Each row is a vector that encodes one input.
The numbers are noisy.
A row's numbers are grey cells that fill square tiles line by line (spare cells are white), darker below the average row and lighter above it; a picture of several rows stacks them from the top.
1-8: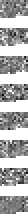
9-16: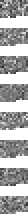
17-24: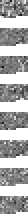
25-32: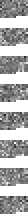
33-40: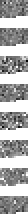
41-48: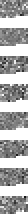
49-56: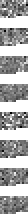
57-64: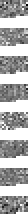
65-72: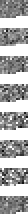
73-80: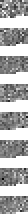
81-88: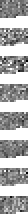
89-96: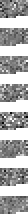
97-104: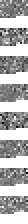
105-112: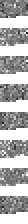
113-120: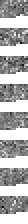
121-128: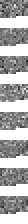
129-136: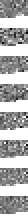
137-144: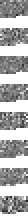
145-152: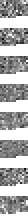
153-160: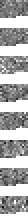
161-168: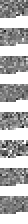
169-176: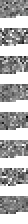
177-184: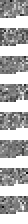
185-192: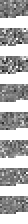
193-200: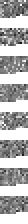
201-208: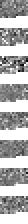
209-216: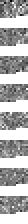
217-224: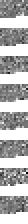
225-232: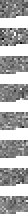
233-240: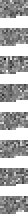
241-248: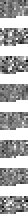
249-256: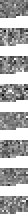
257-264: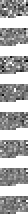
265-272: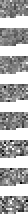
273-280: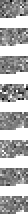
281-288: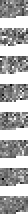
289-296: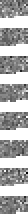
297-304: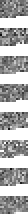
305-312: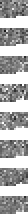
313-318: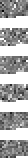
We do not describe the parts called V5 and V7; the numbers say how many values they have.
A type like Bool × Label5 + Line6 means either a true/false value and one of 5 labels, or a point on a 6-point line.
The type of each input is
(Bool × Bool × Bool + Unit) × Tree9 × V7 + V5.
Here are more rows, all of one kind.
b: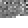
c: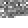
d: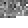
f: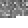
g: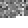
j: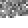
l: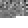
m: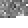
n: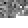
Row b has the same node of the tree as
g, j and m.
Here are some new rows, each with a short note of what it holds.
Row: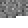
a node of a 9-node tree and a value of V7
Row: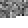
a node of a 9-node tree and a value of V7
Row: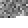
a node of a 9-node tree, three true/false values and a value of V7
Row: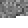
a node of a 9-node tree and a value of V7
